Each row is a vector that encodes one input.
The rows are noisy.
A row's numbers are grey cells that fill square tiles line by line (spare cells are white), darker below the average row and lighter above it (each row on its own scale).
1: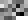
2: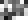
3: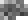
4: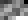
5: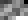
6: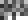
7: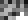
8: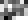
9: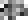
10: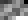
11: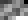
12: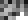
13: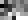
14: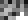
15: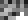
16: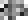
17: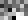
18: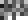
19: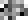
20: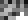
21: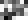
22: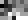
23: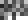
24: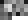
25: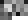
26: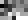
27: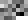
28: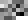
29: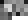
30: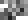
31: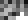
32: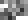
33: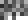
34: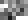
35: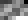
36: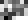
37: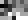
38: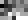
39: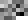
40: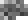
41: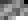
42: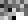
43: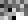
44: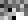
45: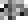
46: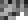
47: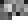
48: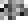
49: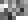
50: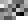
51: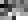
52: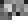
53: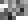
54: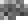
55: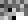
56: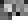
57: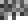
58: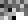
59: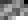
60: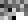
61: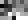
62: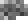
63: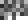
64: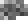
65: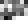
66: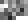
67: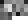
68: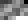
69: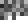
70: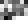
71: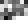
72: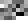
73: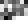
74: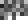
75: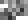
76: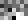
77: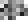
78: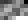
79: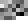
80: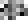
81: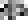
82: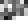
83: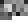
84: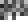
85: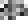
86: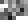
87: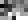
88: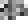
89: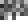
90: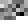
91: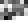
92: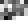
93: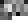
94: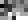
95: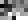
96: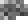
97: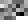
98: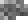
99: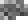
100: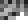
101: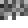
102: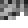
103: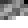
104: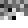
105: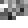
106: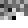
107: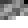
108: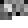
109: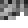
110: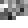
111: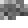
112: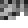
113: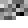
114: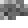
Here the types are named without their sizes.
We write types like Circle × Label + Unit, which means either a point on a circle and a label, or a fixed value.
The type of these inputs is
Line.
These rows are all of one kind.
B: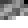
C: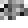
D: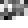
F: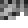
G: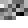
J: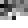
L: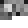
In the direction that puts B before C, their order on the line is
F, B, L, D, G, C, J.
